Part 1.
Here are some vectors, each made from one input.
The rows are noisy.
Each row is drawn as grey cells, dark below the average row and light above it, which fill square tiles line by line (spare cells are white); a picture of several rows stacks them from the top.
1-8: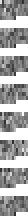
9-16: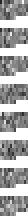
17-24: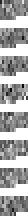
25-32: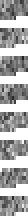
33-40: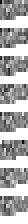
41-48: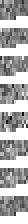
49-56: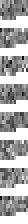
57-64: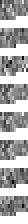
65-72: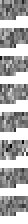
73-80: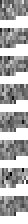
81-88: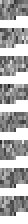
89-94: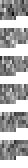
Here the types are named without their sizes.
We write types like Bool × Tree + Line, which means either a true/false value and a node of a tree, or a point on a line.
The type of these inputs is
Bool × (Line × Line + Unit).
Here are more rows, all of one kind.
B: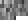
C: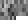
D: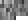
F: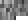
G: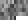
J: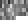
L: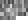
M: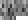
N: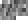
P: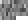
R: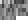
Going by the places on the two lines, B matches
D, F and J.
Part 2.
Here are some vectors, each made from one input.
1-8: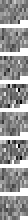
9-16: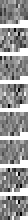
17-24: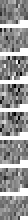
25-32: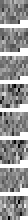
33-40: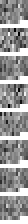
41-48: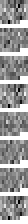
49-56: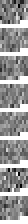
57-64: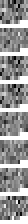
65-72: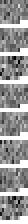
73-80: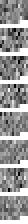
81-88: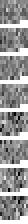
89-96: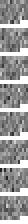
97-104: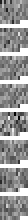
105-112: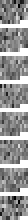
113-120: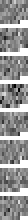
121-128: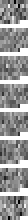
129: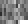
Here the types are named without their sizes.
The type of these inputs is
Label + Line.
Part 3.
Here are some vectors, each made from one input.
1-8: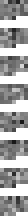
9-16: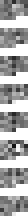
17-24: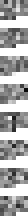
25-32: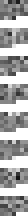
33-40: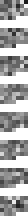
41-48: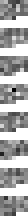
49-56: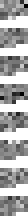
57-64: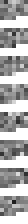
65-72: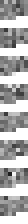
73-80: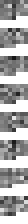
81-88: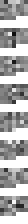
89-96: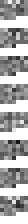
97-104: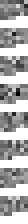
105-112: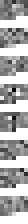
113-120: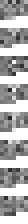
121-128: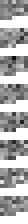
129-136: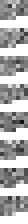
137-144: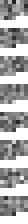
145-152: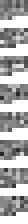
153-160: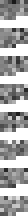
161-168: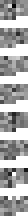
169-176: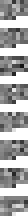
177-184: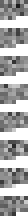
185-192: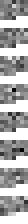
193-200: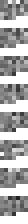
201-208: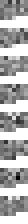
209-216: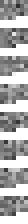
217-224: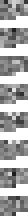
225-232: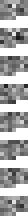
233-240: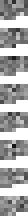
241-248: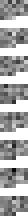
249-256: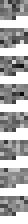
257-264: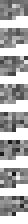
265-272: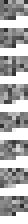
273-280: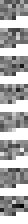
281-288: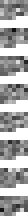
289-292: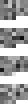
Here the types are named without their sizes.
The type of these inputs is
Bool × Bool × Bool × Label.
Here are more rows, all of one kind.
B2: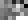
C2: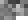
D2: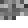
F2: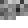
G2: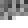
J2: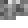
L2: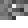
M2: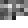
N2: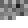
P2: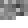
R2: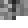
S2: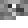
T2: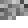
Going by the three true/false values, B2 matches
L2 and M2.
